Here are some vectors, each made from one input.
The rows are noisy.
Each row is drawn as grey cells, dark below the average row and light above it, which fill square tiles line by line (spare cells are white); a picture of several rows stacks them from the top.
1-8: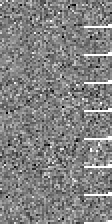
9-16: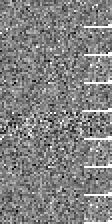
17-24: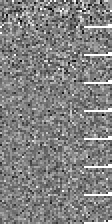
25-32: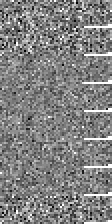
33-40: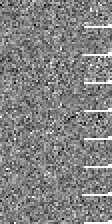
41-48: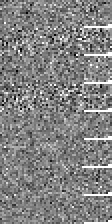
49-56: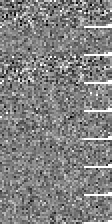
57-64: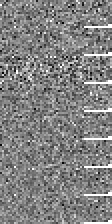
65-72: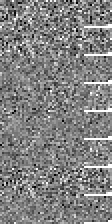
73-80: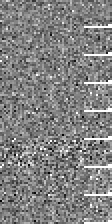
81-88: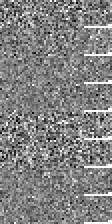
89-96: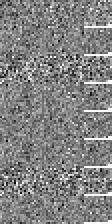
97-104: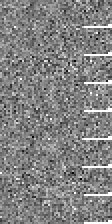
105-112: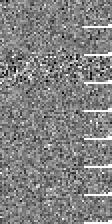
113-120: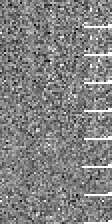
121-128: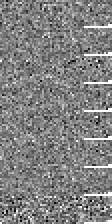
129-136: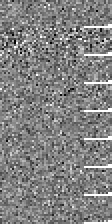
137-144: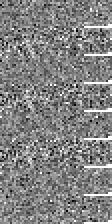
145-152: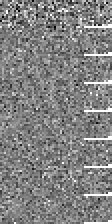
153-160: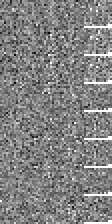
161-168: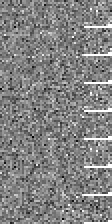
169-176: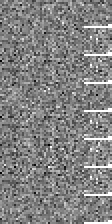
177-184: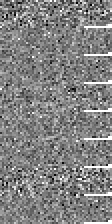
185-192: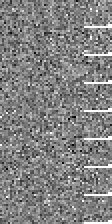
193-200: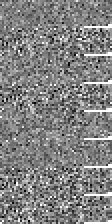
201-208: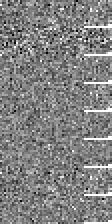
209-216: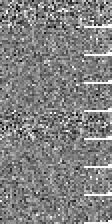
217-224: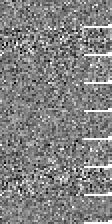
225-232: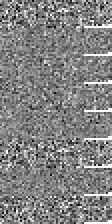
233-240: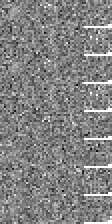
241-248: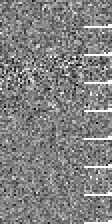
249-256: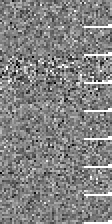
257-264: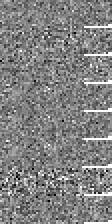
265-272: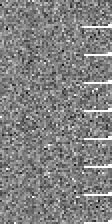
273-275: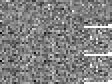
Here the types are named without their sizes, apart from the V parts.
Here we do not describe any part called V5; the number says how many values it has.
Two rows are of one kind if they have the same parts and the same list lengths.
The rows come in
5 kinds.
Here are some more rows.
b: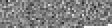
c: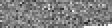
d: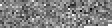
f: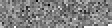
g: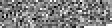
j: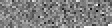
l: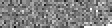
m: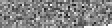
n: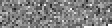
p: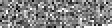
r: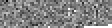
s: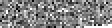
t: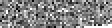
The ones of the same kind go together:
b, d, f, j, r
c, m, n
g
l
p, s, t

